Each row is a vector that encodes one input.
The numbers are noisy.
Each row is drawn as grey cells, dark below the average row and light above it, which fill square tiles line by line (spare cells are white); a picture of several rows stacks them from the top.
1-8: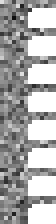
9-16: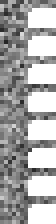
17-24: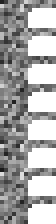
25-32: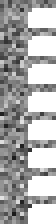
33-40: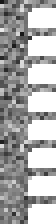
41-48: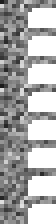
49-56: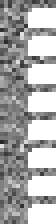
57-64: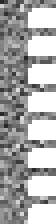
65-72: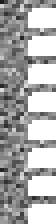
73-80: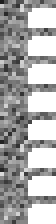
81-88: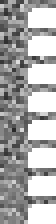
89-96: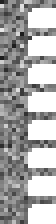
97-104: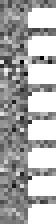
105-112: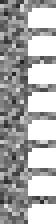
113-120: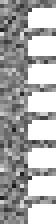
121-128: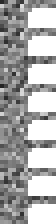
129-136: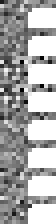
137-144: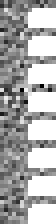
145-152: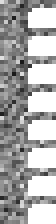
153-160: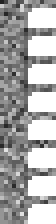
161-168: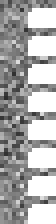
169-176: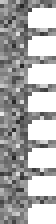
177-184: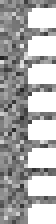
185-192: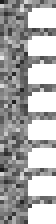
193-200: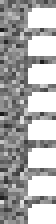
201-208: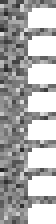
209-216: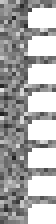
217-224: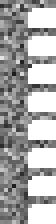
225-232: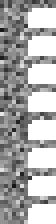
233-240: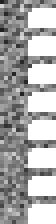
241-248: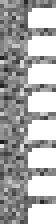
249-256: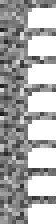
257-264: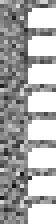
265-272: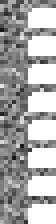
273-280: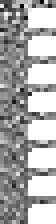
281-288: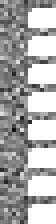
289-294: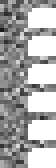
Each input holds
either a point on a 9-point line, or a list of up to two points on a 5-point line.
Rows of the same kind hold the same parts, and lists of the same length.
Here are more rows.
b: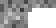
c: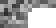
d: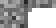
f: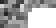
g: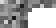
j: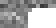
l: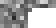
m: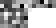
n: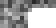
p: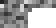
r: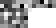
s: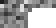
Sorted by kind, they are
b, d, g, j, n
c, f, p, s
l
m, r

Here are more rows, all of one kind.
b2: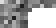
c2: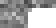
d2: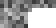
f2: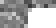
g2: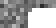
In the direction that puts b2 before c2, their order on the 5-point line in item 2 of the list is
f2, b2, d2, c2, g2.
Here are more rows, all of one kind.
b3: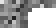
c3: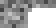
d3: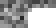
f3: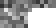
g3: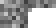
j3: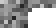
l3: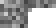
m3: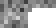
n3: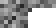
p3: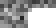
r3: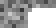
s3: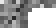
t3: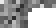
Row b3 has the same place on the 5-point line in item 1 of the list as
j3, n3, s3 and t3.
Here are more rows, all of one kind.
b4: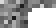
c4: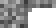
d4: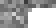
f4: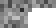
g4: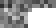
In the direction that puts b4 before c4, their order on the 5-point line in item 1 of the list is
b4, c4, d4, f4, g4.
